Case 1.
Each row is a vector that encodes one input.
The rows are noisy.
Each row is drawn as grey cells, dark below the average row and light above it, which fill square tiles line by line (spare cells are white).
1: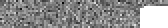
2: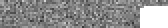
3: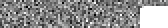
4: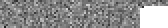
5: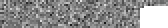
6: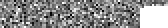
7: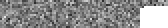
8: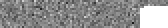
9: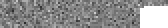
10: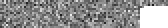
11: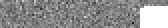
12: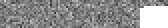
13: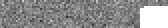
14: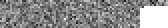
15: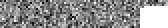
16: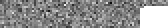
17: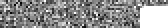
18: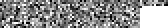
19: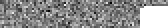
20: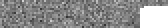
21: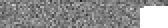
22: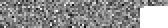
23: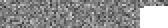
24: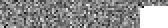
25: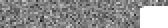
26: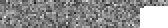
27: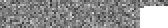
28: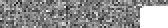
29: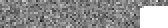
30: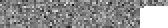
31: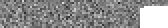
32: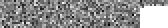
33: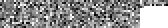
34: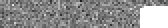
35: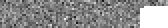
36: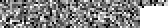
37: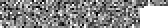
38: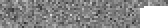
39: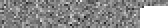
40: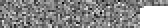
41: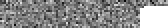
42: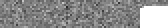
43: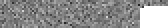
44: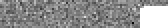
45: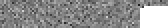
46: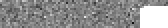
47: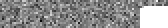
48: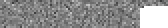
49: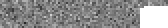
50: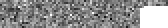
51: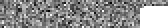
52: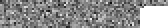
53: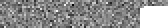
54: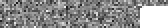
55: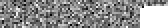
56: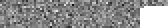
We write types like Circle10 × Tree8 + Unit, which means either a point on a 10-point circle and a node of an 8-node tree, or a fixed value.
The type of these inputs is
Line4 + Line8.
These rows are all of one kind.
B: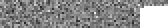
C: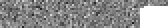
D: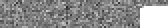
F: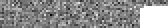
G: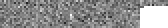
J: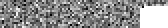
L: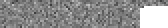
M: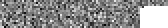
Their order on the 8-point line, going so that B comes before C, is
B, C, M, D, F, L, J, G.
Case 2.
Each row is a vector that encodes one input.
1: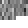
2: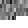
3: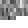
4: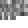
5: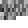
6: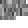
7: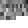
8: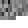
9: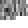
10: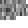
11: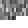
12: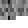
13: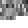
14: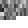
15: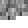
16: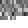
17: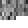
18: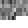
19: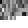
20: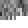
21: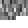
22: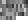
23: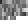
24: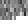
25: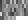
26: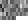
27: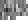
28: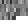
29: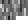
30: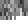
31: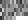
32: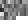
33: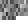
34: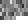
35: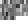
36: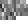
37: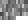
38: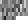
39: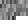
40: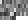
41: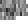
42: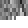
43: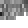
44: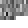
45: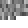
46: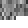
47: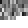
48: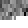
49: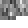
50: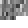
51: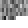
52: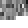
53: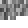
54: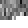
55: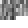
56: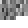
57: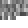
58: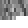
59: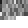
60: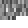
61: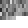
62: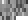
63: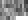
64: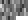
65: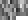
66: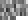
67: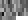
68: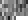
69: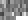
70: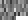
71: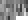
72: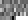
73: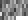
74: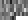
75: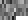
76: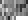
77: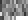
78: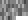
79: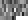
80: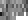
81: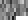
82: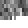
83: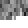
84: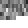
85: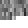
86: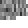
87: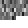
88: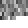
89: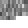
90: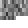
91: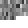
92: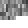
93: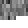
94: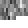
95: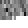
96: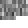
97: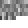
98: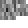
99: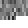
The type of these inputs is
Circle11 × Circle11.
